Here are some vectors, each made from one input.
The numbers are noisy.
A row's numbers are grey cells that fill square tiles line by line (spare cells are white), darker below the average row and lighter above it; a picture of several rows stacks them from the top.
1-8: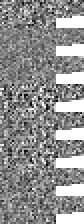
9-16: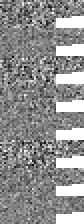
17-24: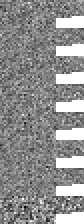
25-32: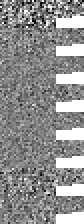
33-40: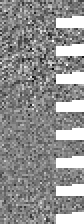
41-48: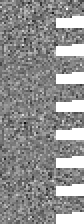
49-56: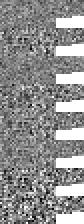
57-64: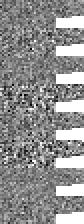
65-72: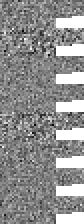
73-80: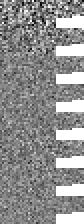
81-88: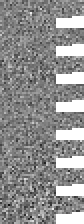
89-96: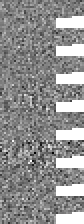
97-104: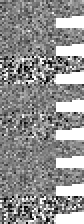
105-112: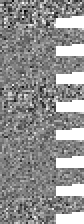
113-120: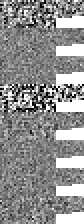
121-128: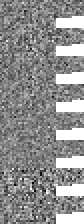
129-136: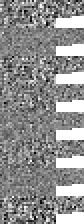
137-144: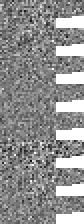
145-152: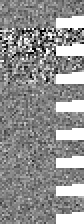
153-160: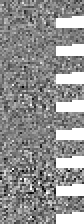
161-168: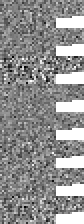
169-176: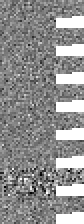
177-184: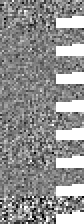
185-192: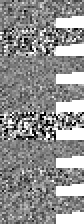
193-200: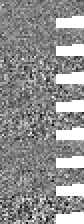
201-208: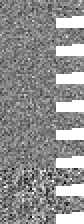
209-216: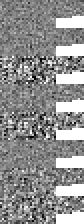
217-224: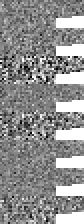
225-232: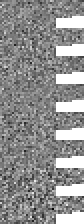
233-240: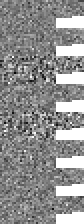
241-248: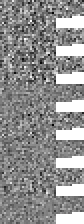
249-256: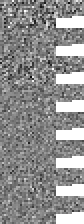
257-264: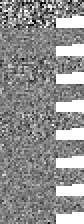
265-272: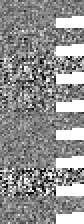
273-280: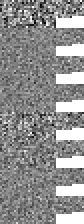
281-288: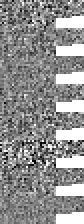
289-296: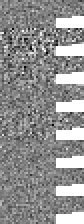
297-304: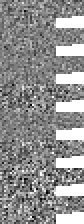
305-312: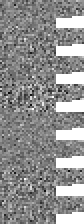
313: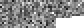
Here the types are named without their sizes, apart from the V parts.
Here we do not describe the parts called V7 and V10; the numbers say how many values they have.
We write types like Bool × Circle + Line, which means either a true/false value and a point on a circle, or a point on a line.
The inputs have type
Bool × Bool × Bool + Circle × Circle × V7 × V10.
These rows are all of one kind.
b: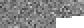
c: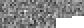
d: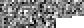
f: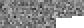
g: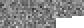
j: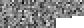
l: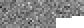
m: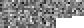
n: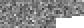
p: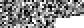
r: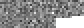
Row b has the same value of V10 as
d, f, g and l.
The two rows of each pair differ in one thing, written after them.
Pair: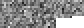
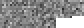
the place on one of the two circles
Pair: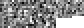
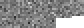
the value of V10
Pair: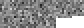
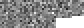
the value of V10
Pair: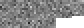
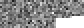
the value of V10
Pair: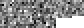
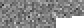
the value of V10
